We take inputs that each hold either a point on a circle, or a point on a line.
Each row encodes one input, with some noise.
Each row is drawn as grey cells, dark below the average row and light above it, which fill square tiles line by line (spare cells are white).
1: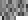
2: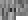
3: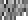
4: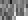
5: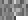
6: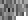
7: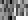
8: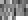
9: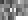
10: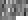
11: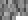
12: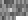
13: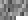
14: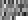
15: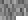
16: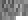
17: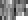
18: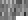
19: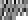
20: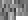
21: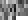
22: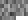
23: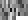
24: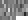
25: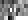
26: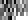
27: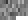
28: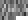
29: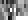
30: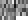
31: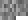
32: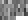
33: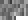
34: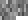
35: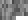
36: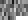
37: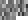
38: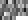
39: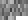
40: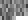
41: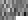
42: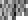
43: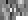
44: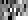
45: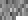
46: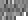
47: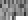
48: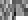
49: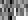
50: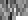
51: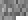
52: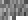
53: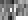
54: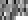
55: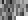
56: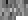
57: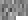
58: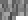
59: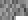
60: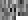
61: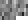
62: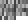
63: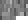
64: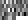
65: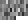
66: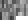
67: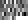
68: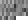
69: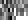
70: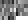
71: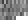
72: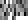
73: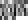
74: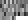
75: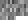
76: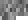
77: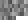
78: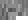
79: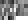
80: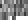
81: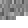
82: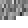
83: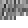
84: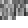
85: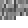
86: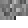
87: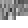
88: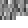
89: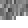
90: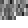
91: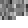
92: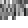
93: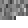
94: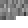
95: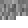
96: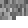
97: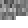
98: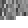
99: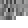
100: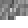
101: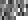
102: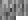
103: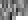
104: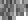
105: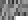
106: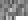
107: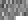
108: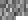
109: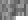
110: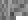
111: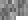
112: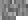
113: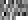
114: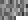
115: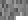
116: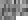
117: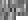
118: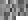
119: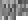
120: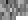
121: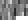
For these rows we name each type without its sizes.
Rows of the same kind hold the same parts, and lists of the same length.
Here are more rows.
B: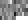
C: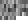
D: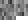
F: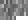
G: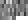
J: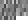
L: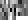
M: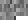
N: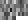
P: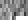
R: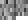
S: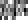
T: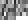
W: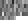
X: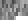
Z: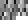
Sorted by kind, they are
B, G, P, R, S, W, X, Z
C, D, F, J, L, M, N, T

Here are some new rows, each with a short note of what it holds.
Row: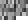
a point on a line
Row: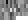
a point on a circle
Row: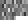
a point on a circle
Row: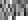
a point on a circle
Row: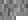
a point on a line
